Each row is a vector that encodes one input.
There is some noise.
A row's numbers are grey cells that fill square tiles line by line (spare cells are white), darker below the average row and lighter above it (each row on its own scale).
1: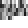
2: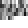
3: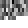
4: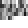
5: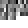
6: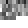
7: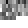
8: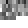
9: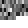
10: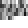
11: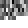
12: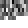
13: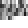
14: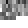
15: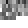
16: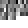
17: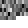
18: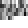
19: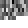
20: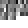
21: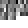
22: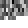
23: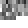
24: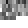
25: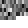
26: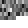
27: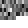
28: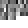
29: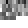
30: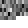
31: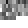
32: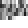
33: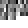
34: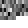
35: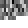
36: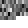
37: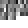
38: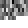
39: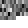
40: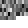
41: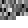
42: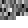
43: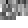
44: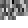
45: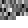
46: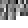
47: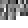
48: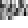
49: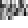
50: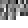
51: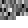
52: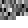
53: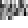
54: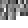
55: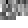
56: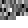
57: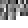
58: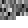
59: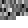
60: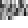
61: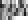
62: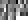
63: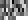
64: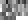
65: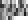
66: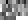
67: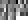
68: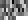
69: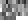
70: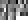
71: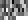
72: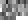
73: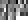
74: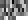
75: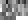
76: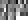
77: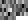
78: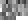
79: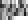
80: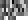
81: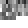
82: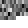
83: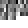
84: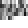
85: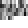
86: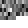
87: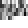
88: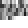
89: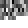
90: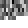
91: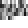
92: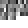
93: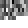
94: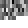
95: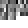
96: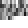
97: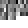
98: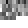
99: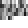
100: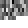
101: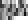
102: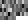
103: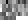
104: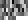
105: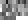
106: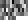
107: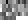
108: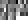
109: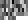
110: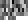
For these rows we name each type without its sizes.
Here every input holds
a label.
